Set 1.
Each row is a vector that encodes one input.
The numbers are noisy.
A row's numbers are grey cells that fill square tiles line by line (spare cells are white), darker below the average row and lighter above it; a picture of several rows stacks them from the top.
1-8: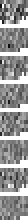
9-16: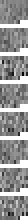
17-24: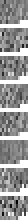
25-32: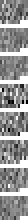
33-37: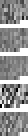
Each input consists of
a point on a 5-point line and a true/false value.
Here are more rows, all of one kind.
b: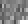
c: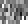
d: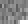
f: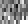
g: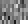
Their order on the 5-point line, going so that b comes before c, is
b, c, g, f, d.
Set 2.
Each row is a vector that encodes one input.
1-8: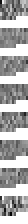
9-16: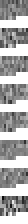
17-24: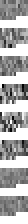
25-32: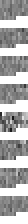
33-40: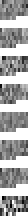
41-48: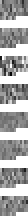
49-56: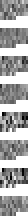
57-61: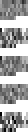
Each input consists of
a node of a 7-node tree and a true/false value.
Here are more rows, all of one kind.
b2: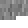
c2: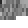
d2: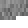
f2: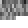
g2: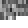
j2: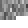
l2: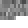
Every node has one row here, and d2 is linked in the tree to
b2 and j2.
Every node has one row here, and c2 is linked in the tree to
b2 and g2.
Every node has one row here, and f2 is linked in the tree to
b2 and l2.
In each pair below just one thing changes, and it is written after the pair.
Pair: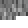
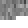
the node of the tree
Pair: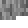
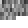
the node of the tree
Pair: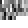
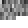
the node of the tree
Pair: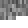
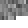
the true/false value
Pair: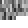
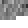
the node of the tree
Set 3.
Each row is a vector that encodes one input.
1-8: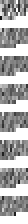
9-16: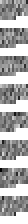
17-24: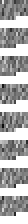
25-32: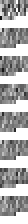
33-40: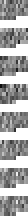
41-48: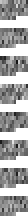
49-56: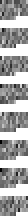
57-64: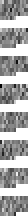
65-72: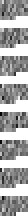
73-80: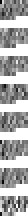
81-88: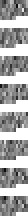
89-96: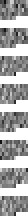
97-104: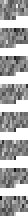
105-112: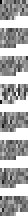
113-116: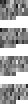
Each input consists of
a list of up to two points on a 9-point line.
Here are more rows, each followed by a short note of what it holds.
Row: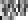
the empty list
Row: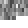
a list of one item
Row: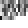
the empty list
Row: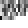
the empty list
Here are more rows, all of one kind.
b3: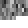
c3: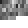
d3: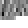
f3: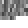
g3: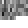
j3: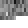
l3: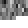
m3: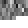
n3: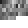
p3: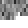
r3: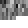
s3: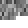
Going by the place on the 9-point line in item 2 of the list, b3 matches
d3, p3 and s3.
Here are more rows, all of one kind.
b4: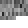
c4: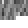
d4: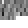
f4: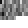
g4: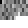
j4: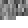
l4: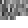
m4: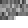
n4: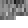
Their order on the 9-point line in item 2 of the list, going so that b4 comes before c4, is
f4, m4, g4, l4, b4, d4, c4, n4, j4.
